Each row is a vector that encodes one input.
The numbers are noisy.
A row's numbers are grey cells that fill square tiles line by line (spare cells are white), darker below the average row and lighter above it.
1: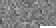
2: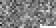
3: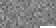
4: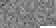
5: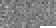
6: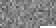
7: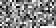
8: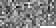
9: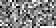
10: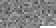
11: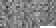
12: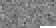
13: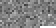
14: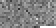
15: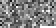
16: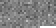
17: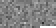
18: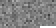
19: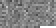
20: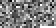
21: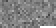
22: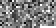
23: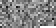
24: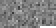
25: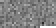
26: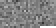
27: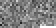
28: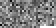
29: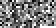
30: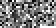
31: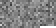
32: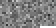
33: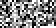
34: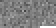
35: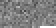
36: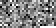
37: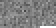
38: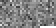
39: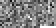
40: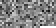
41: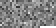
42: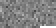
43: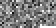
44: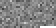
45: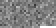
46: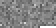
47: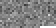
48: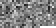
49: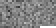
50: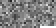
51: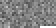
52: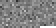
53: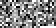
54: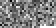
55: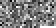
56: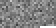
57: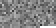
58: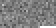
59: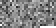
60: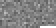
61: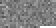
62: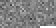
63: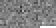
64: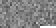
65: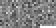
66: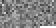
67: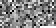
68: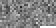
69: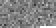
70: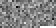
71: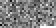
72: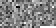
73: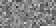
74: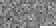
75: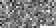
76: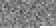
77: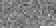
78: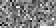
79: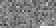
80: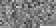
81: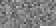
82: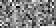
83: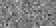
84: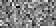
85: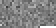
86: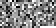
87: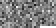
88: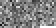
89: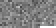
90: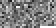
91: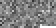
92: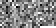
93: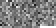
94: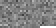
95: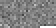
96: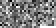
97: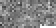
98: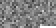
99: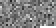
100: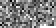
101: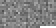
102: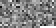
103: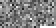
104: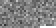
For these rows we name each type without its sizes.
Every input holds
a point on a circle, together with either a point on a circle, or three true/false values.
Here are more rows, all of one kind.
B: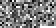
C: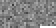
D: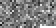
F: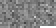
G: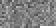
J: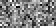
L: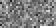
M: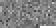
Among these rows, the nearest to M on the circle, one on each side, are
J and L.
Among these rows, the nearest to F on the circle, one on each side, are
C and G.
